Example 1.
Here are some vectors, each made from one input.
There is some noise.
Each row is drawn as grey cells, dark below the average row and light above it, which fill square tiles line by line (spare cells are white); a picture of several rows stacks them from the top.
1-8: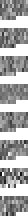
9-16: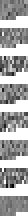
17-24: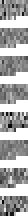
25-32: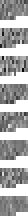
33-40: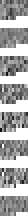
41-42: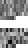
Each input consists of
either a point on a 6-point circle and a true/false value, or a fixed value.
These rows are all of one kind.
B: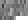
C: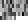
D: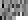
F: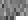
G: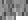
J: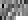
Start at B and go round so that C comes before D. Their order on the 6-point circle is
B, C, J, F, G, D.
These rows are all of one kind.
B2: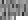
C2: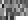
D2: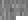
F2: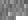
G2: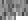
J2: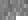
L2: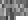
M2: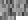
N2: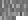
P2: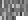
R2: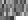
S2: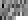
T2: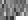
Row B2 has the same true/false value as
R2, S2 and T2.
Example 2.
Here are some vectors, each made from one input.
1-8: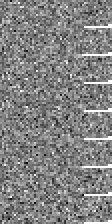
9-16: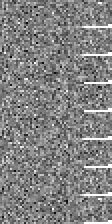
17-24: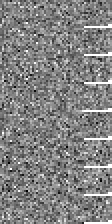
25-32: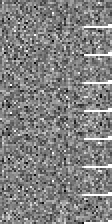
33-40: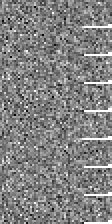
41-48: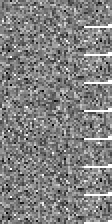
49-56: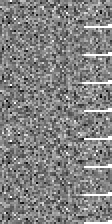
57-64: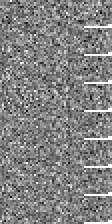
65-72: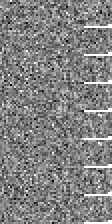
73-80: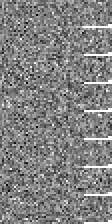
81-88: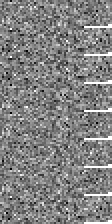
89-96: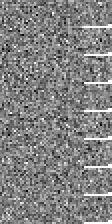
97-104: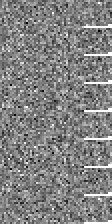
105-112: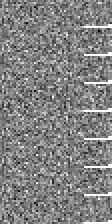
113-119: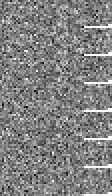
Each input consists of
a true/false value, together with either a fixed value, or a point on a 3-point line and a point on a 4-point line.
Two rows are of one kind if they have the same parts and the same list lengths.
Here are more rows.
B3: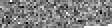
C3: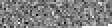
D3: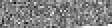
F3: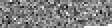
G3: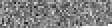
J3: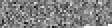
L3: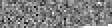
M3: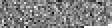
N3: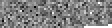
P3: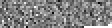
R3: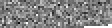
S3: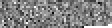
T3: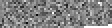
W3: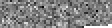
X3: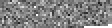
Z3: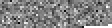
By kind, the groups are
B3, F3, M3, P3, S3
C3, D3, G3, J3, L3, N3, R3, T3, W3, X3, Z3

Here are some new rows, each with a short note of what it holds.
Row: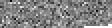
a point on a 3-point line, a point on a 4-point line and a true/false value
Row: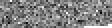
a true/false value
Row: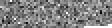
a true/false value
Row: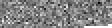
a point on a 3-point line, a point on a 4-point line and a true/false value
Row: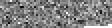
a true/false value
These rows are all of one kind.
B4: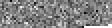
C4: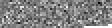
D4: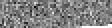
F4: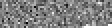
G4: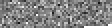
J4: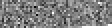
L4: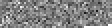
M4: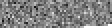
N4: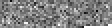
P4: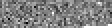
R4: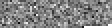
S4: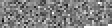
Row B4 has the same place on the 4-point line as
F4, L4, N4 and P4.
